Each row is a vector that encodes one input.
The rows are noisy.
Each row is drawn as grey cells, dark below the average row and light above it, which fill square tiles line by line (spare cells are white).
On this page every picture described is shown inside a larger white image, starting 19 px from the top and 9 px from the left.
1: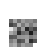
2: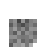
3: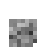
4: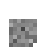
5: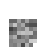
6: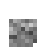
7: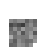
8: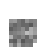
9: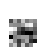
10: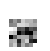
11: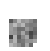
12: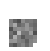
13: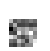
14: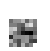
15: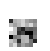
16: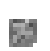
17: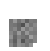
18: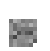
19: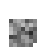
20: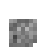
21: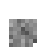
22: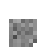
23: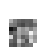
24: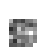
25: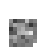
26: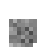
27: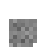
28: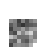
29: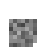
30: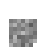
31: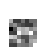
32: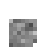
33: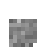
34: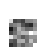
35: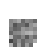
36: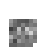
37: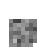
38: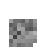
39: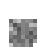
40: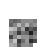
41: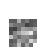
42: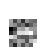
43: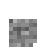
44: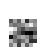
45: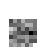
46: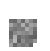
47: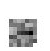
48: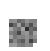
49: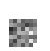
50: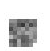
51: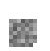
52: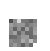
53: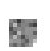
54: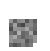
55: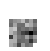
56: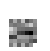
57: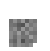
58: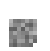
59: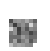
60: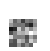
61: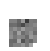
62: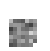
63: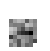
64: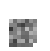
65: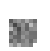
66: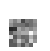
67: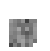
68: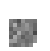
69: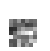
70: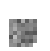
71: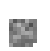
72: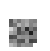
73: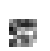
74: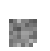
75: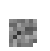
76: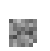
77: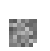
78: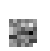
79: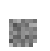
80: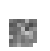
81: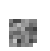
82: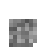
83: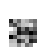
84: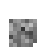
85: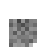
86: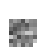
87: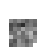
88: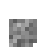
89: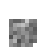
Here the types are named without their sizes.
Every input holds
a node of a tree, together with either a point on a circle, or three true/false values.
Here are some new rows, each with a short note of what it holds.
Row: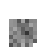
a point on a circle and a node of a tree
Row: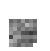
a node of a tree and three true/false values
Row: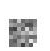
a point on a circle and a node of a tree
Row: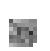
a node of a tree and three true/false values
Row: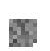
a point on a circle and a node of a tree
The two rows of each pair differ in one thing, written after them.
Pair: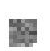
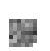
one of the three true/false values
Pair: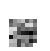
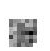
one of the three true/false values
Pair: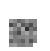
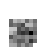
the node of the tree
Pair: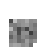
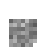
one of the three true/false values
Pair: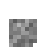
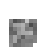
one of the three true/false values
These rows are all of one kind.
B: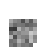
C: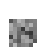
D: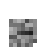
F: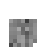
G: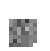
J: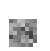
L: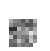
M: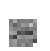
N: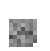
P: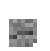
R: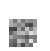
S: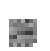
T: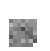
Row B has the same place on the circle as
L, P and S.
